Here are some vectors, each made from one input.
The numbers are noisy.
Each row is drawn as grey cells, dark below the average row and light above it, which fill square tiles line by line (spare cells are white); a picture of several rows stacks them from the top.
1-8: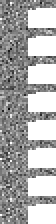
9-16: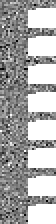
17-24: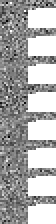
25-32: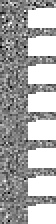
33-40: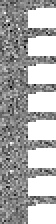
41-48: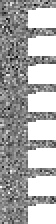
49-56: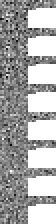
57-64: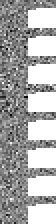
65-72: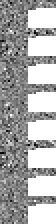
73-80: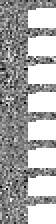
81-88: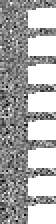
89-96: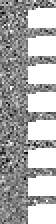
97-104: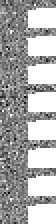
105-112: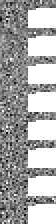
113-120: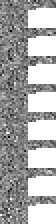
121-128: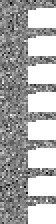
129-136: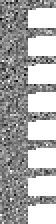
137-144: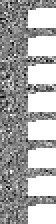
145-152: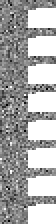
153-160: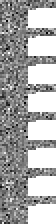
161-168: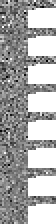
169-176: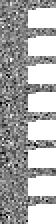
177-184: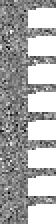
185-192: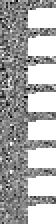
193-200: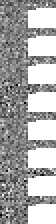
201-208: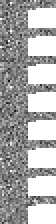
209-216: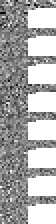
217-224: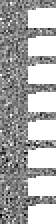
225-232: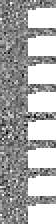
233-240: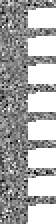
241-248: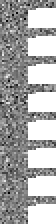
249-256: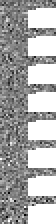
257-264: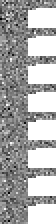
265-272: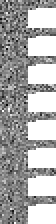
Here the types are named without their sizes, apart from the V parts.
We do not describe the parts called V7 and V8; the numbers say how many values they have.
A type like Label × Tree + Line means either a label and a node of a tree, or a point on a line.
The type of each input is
(Label + Line) × (Line × V8 + List(V7)).
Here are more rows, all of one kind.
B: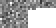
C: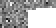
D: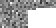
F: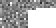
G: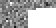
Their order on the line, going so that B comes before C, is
B, F, D, G, C.
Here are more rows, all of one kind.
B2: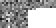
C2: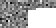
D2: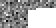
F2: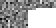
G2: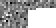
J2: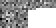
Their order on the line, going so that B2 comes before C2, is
J2, B2, F2, D2, G2, C2.
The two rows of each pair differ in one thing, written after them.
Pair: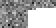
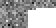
the value of V7 in item 2 of the list
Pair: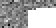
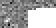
the value of V7 in item 1 of the list
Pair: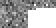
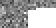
the label
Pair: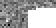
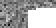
the value of V7 in item 2 of the list
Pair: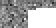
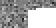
the value of V7 in item 1 of the list
